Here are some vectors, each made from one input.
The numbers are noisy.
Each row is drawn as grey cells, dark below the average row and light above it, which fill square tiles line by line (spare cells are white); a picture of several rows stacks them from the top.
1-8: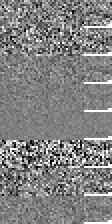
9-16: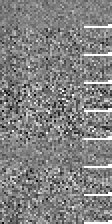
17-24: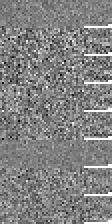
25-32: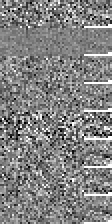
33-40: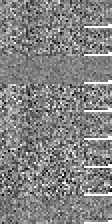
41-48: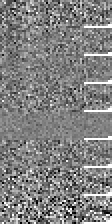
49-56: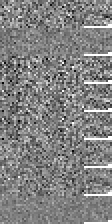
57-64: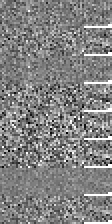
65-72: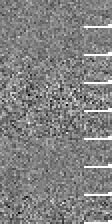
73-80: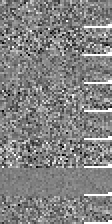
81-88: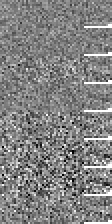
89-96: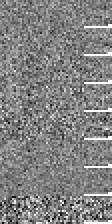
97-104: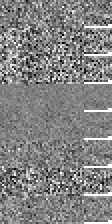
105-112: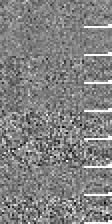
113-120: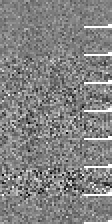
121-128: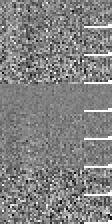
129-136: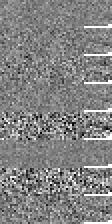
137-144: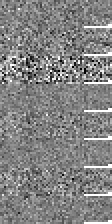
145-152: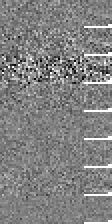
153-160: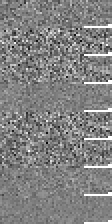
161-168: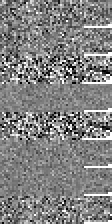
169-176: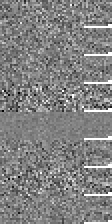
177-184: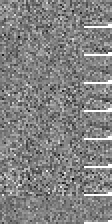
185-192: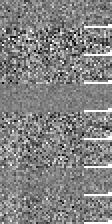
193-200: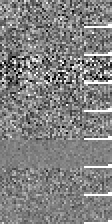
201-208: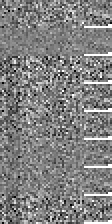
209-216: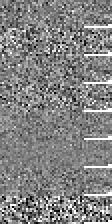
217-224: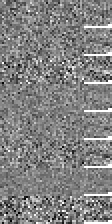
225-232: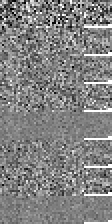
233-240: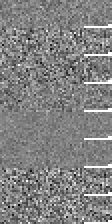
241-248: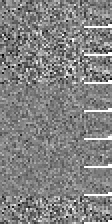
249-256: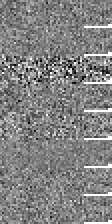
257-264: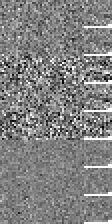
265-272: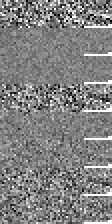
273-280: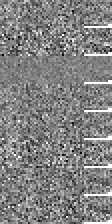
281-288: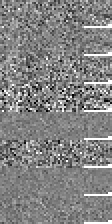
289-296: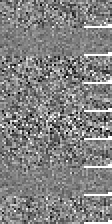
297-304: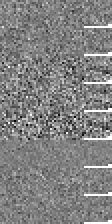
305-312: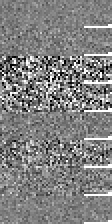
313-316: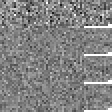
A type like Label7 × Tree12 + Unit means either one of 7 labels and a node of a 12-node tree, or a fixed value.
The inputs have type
List2(Bool × (Label12 + Line9)).
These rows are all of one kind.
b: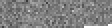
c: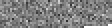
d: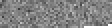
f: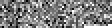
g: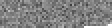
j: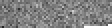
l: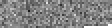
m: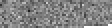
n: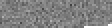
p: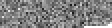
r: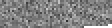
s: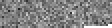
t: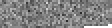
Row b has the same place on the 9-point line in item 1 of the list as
j, n and p.
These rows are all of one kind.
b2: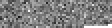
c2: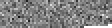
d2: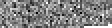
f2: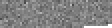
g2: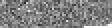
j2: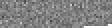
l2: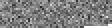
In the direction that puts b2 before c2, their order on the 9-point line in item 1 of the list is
b2, f2, l2, g2, c2, j2, d2.
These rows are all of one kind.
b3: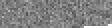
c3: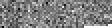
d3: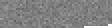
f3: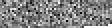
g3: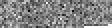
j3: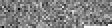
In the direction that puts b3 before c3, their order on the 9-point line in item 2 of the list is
b3, c3, g3, d3, j3, f3.
